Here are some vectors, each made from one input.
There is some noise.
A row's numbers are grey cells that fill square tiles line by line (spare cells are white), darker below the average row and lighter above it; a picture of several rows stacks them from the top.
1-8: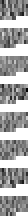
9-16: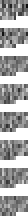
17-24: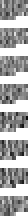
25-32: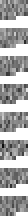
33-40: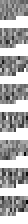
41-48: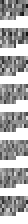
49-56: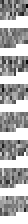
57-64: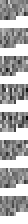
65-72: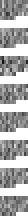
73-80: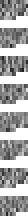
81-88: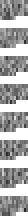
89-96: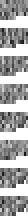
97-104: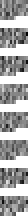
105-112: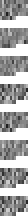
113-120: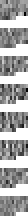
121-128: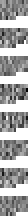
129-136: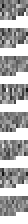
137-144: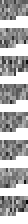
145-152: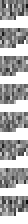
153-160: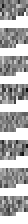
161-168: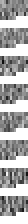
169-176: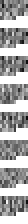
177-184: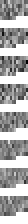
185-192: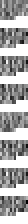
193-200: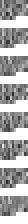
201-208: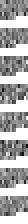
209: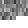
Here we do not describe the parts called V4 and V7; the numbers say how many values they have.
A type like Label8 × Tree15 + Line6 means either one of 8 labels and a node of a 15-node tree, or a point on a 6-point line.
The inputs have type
(Bool × Line5 + V7) × V4 + Line8.
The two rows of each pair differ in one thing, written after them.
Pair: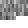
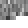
the value of V4
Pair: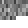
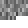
the true/false value
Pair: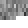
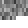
the value of V4
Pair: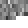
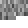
the value of V4
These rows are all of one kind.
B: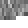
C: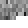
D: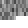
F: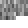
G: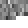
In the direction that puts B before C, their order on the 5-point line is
F, G, B, C, D.
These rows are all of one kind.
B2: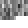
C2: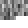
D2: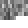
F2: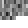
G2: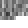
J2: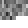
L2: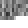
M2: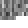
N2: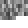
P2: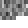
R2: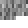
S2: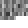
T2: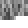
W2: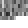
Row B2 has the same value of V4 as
C2, D2, N2 and T2.
